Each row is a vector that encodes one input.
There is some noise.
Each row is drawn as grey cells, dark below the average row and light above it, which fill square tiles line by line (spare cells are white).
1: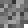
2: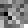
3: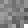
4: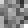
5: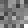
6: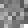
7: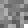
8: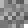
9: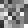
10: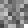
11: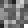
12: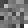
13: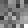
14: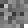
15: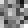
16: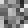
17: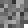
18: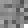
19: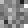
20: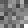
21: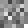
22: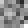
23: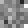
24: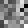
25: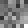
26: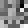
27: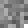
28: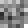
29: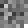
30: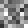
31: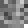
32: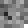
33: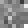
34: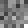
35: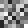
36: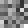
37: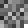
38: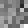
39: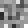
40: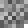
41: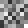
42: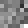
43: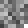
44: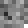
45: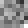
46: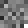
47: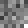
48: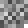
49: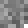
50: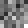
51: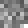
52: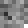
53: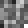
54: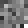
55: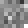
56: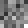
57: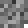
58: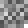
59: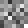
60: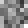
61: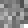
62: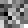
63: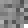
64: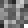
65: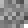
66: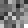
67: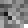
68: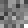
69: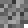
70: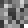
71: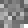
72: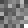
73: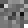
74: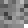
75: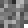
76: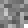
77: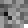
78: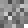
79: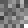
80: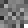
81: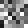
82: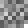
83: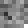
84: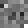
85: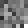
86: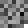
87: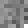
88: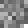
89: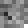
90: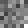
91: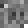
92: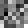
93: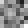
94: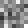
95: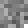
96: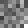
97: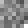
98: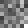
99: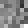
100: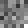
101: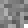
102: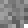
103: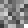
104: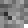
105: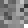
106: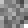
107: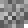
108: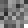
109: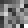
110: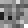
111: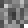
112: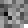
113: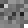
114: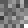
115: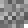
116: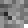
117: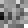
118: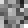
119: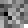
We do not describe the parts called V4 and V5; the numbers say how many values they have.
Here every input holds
a point on a 6-point line, together with either a true/false value and a value of V4, or a value of V5.
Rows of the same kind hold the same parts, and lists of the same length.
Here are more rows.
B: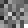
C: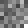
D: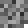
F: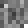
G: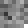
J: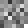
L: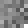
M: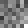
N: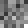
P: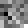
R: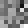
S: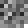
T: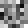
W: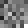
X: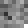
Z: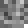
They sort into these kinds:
B, C, D, F, G, M, N, P, S, W, X, Z
J, L, R, T

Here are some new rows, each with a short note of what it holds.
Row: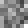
a point on a 6-point line, a true/false value and a value of V4
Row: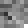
a point on a 6-point line and a value of V5
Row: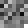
a point on a 6-point line and a value of V5
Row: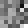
a point on a 6-point line, a true/false value and a value of V4
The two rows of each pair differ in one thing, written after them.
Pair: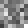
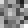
the value of V4
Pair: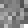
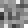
the true/false value
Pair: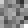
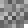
the place on the 6-point line
